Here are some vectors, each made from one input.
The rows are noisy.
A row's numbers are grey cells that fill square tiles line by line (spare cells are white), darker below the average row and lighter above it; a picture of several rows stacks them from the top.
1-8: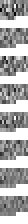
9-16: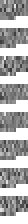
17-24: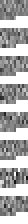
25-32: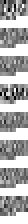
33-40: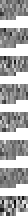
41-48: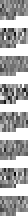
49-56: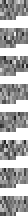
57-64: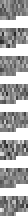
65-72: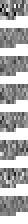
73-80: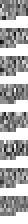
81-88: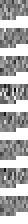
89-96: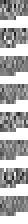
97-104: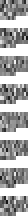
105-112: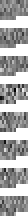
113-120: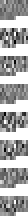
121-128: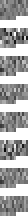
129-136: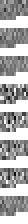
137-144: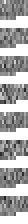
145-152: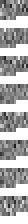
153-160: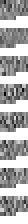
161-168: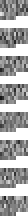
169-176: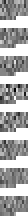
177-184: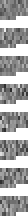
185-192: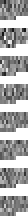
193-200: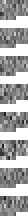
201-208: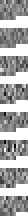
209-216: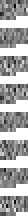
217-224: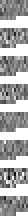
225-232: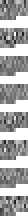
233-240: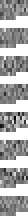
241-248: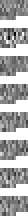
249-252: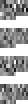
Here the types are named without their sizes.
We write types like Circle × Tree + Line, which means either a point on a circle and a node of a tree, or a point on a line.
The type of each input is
Label + Line.
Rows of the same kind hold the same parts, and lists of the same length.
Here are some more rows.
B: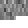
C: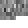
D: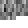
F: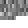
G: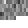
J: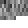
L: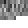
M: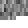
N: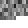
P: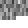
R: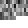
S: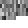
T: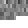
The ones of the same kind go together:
B, C, D, G, M, N, R, T
F, J, L, P, S

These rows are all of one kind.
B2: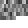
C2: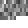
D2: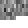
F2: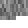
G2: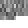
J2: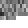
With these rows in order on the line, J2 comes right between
C2 and D2.
